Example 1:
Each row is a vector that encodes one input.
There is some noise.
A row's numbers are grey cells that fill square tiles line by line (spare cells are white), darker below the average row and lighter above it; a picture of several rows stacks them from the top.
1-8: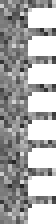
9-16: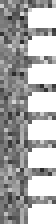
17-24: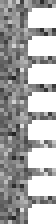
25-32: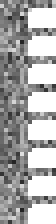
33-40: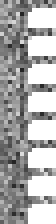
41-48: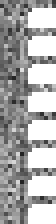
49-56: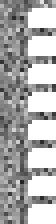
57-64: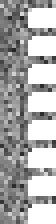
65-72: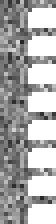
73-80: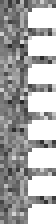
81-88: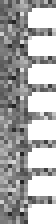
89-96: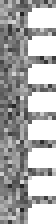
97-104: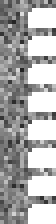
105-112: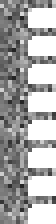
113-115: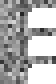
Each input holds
three true/false values.
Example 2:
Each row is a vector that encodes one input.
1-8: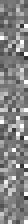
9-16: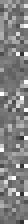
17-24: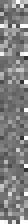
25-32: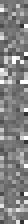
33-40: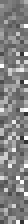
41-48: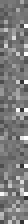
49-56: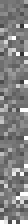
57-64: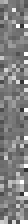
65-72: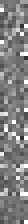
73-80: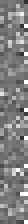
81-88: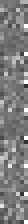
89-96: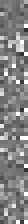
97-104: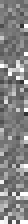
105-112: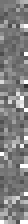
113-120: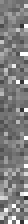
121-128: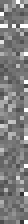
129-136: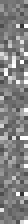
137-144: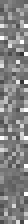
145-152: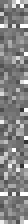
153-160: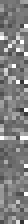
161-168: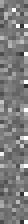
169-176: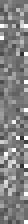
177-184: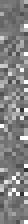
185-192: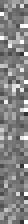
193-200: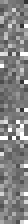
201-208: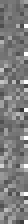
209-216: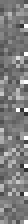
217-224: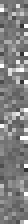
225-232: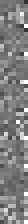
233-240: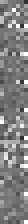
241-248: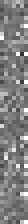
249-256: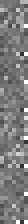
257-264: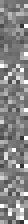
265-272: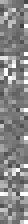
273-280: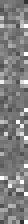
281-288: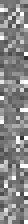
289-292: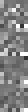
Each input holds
a point on an 8-point line.
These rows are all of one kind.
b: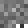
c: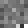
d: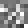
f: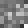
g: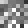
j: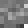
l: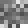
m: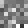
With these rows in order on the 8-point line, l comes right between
b and c.
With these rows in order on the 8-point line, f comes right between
g and j.
